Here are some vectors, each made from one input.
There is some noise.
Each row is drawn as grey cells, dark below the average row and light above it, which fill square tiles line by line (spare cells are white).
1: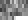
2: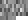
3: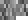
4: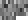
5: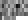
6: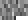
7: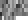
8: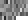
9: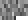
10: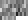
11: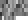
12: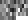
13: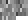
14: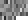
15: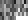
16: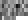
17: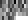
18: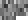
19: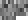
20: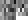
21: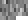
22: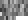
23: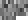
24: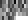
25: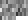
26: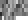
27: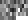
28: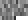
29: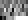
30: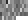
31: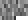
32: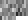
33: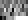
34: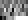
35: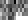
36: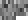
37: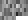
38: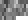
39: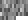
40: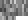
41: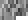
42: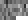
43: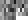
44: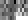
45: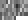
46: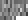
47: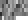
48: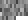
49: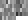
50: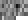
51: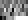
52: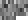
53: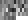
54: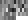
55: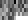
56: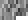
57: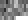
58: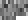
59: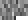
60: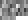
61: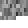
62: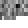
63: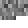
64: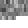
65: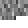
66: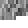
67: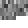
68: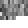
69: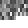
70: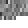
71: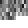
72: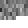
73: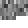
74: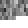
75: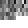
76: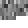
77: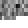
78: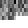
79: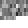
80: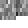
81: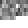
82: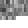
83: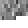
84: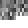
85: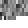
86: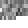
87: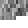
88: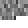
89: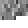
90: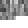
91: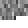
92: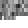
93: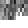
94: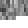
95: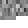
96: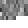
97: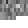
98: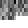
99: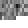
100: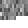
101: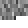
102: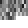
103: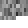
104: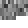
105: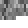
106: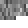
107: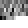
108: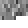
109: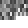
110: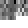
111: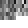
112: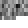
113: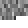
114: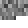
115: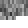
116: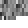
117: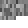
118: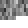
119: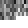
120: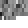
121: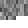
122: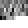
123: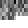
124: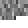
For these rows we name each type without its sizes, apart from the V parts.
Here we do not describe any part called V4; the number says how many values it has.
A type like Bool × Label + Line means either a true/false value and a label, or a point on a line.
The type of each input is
List(Line) + V4 × V4.
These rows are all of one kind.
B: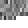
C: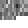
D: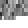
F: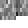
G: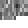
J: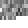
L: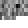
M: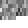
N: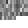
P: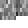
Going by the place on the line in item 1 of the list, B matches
C, G and N.
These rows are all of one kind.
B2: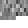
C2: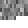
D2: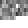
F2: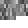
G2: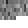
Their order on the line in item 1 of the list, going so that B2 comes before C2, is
D2, B2, C2, G2, F2.
